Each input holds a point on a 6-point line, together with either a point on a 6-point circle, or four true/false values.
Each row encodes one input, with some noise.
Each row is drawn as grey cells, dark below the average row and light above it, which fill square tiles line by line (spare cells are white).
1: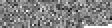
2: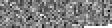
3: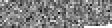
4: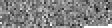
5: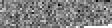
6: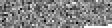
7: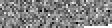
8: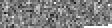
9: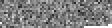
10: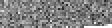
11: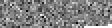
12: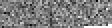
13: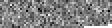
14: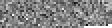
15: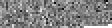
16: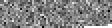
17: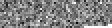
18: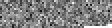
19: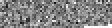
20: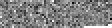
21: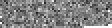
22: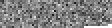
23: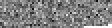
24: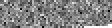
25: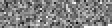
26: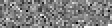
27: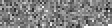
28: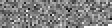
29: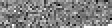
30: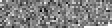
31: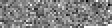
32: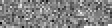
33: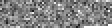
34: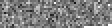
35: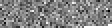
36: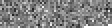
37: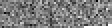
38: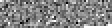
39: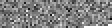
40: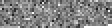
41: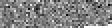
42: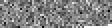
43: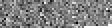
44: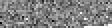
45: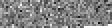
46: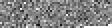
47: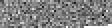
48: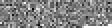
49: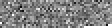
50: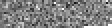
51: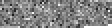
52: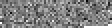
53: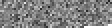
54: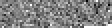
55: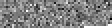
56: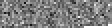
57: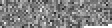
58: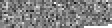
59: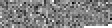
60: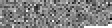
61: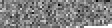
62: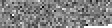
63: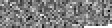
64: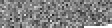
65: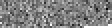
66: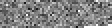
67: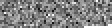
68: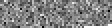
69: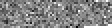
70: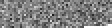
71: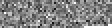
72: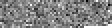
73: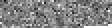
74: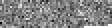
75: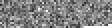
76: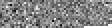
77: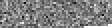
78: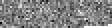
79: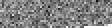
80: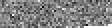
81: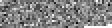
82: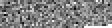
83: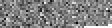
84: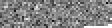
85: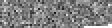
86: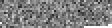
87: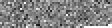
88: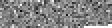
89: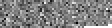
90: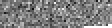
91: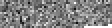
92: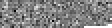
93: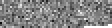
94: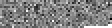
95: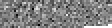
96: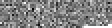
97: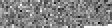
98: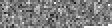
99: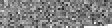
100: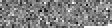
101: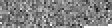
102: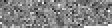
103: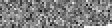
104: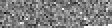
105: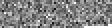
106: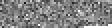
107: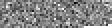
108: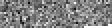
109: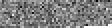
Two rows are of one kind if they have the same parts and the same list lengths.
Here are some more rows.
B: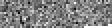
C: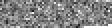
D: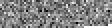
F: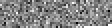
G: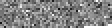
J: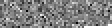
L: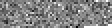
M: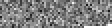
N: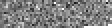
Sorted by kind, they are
B, D, F, J, M
C, G, L, N

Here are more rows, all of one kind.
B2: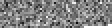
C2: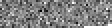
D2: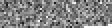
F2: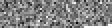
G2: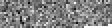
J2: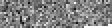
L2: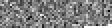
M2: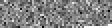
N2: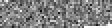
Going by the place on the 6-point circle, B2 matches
C2, D2 and F2.
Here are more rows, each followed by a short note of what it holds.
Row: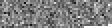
a point on a 6-point line and four true/false values
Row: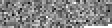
a point on a 6-point circle and a point on a 6-point line
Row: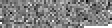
a point on a 6-point line and four true/false values
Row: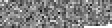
a point on a 6-point circle and a point on a 6-point line
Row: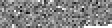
a point on a 6-point line and four true/false values
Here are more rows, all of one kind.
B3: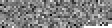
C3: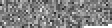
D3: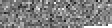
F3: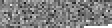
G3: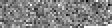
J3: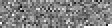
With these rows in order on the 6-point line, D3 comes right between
F3 and J3.
